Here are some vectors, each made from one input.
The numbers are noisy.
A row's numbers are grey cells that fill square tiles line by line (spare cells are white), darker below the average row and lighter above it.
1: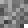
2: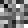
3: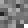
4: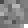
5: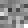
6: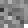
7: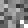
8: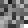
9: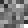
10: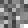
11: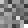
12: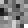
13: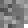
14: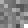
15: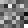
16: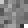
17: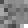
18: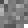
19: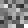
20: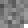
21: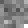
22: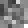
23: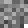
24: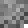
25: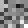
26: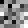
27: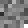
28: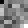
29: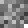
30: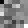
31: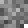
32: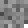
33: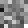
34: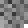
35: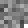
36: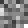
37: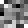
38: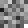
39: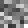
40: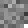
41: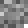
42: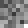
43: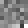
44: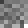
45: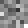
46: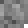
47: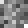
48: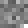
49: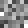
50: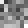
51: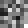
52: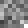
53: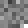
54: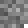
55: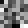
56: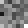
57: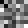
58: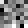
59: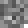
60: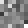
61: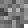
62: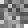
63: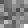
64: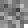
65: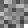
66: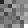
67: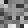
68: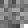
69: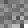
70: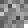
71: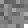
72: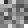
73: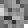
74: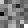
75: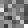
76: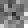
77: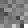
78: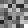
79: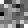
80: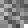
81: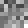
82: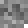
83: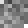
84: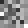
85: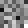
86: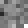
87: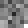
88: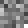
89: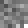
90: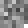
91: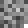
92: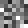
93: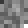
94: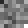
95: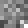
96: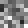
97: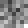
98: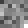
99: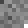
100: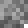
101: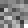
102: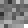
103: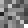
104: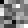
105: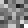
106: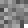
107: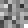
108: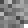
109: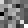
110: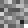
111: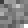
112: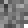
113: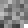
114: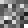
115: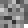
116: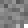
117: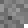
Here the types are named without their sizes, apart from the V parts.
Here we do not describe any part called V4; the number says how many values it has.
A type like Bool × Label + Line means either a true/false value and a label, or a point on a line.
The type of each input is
Bool × Bool × Bool + (Circle + List(V4)) × Line.
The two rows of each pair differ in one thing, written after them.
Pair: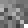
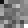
the value of V4 in item 1 of the list
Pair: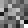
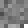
the value of V4 in item 1 of the list
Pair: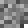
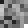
the value of V4 in item 1 of the list
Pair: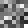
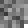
the value of V4 in item 2 of the list
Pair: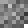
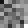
the value of V4 in item 1 of the list
